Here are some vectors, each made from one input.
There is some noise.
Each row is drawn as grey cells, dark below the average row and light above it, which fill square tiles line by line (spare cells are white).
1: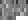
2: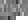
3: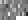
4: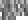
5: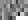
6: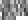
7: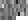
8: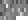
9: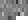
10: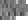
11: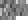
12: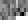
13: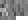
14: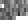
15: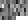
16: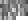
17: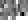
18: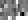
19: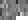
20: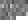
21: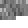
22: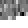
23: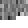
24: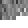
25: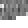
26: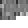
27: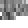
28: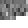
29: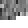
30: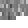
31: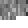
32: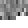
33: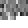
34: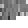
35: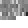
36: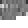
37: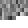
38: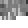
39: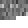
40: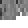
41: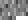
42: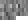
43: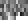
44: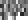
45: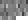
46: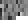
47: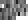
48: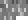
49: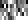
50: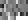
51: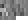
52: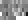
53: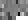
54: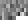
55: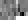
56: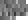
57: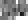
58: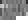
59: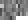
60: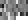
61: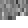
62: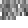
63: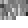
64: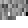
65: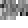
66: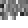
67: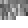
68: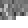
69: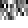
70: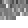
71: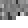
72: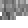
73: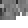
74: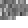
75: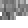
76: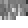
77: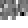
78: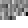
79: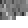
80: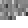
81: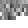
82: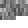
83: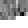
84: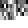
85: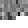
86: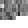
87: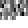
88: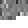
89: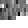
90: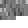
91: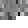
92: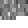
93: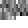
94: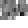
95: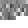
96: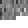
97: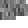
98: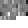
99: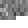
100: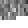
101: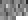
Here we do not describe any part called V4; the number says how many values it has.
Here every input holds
a list of up to two items, each a point on a 5-point line and a value of V4.
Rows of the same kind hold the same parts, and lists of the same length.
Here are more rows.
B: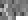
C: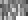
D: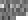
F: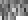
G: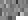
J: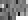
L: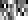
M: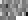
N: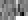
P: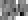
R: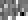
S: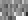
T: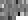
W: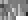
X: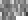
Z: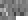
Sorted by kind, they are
B, N, P, R, Z
C, D, F, G, J, M, S, T, W, X
L

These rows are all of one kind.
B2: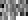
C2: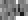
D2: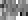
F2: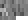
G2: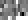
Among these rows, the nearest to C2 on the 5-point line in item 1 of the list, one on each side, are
D2 and F2.
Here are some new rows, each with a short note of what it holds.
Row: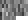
a list of one item
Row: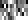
the empty list
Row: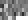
a list of one item
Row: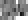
a list of one item
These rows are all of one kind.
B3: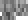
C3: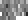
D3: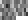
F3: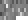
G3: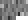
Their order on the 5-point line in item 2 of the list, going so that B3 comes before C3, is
F3, G3, B3, D3, C3.
